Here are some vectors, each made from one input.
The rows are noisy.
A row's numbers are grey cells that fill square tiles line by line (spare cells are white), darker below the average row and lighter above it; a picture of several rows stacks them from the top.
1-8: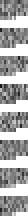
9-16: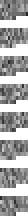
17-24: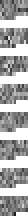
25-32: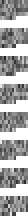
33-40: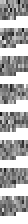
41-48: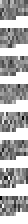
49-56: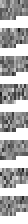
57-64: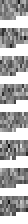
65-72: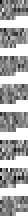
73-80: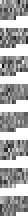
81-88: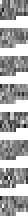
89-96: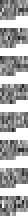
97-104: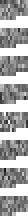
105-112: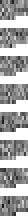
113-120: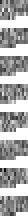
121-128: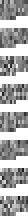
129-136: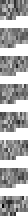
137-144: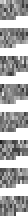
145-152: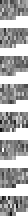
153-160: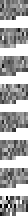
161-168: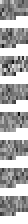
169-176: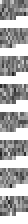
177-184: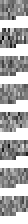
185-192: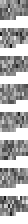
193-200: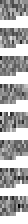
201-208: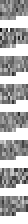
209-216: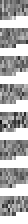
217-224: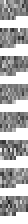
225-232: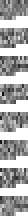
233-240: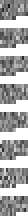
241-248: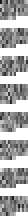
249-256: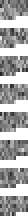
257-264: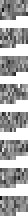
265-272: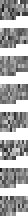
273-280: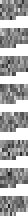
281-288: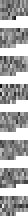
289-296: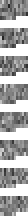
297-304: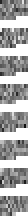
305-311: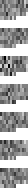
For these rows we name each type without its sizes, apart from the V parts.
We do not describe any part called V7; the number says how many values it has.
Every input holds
three true/false values and a value of V7, together with either a point on a circle, or a label.
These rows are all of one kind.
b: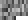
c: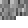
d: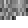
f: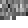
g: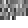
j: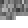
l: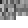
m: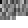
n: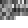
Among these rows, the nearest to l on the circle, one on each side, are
b and d.
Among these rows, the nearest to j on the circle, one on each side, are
c and f.
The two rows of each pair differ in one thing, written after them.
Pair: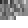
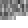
one of the three true/false values
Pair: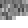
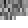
one of the three true/false values
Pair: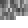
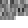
the value of V7
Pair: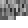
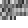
the value of V7
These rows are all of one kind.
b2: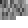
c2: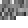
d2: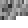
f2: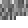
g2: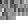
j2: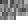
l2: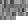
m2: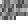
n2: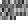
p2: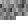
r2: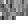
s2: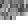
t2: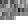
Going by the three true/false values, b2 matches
j2 and l2.
